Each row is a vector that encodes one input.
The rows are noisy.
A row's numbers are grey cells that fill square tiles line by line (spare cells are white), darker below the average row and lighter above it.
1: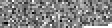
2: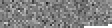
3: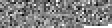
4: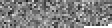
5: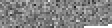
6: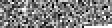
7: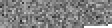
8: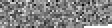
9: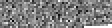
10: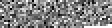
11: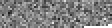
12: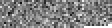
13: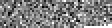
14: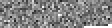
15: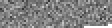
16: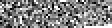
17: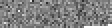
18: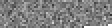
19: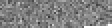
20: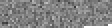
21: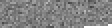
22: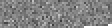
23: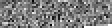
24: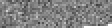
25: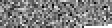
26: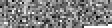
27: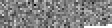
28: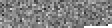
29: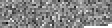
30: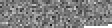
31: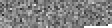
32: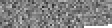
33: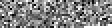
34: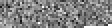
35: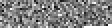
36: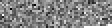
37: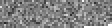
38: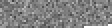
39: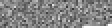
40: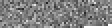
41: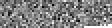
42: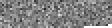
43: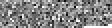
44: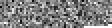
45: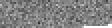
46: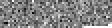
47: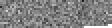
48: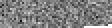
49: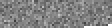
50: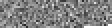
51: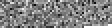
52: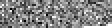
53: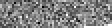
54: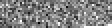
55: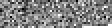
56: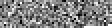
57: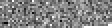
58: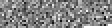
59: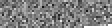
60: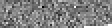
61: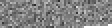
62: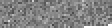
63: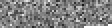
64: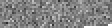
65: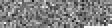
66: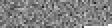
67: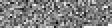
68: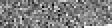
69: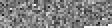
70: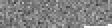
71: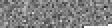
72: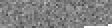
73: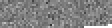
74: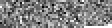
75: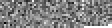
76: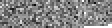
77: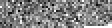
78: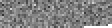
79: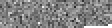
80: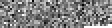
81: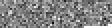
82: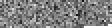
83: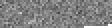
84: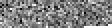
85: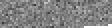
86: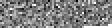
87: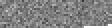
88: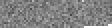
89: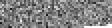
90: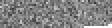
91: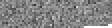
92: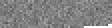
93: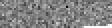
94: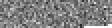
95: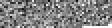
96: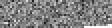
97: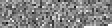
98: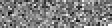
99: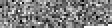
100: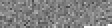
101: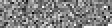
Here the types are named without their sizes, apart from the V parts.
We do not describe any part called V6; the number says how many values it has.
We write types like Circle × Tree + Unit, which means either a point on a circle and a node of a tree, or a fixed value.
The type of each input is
Bool × V6 + Circle.
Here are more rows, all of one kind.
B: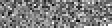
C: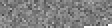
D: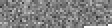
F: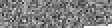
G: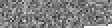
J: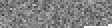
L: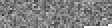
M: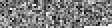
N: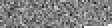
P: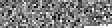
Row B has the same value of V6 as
C, D, F and G.
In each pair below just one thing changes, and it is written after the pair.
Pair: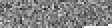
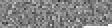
the true/false value
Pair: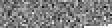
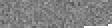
the true/false value
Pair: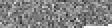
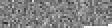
the value of V6
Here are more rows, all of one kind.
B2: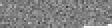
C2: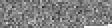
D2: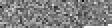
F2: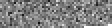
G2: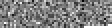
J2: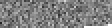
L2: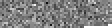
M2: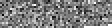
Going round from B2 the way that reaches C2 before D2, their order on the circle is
B2, M2, F2, G2, L2, J2, C2, D2.
